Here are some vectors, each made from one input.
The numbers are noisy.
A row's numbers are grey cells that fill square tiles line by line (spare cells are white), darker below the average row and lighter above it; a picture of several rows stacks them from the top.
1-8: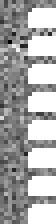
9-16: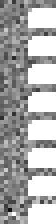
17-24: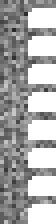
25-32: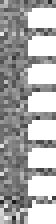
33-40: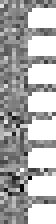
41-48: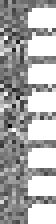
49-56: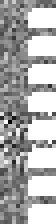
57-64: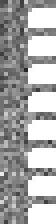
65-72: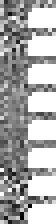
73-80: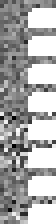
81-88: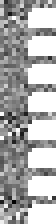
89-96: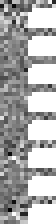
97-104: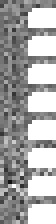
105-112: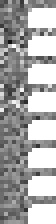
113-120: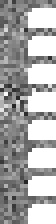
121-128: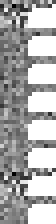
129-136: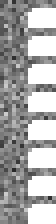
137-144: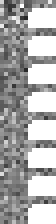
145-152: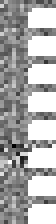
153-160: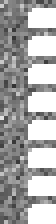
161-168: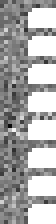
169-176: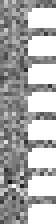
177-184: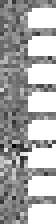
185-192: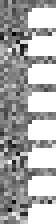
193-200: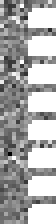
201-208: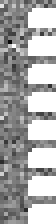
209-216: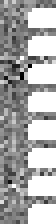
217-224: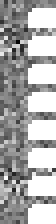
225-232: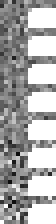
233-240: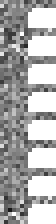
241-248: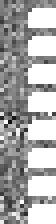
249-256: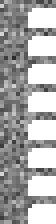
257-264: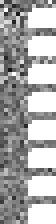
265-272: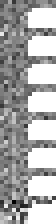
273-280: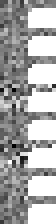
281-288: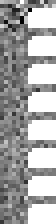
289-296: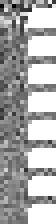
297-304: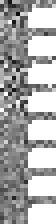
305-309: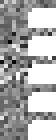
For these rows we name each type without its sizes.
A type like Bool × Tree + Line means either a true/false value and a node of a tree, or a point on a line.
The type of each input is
Bool × Bool × Bool × Bool + List(Line).
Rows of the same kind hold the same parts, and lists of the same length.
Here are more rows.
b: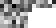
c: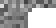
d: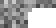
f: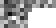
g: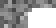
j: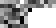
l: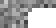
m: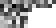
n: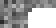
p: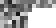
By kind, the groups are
b, m, p
c, d, g, l, n
f
j

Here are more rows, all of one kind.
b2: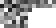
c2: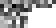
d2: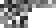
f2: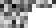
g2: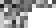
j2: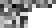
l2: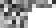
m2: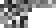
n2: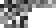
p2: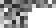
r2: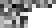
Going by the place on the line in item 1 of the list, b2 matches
d2, m2 and n2.
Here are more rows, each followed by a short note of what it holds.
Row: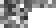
a list of one item
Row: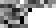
the empty list
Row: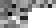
a list of one item
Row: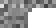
four true/false values
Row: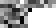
the empty list
